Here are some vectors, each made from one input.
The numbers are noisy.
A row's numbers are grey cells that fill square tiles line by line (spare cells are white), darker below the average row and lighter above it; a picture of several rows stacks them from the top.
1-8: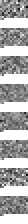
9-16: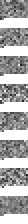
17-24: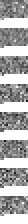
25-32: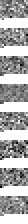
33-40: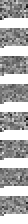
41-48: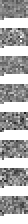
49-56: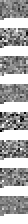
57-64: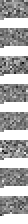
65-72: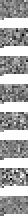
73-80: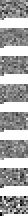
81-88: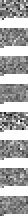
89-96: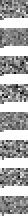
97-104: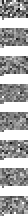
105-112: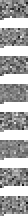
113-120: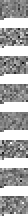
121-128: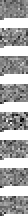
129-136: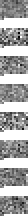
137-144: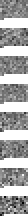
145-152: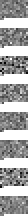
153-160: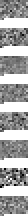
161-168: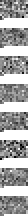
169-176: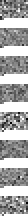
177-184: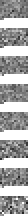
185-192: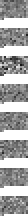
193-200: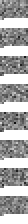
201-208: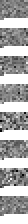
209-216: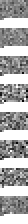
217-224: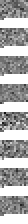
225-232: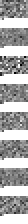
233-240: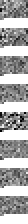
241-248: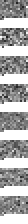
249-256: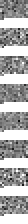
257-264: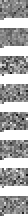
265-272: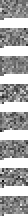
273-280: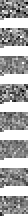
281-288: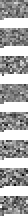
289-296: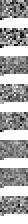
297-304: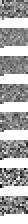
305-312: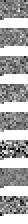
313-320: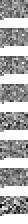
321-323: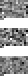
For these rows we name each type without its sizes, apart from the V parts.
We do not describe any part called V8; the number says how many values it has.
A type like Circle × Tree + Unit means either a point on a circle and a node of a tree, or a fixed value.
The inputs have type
(Circle + Tree + Unit) × (Line + V8) × Tree.
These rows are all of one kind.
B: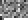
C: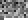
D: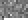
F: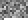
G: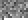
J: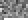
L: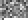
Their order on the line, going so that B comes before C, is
J, B, L, F, G, C, D.
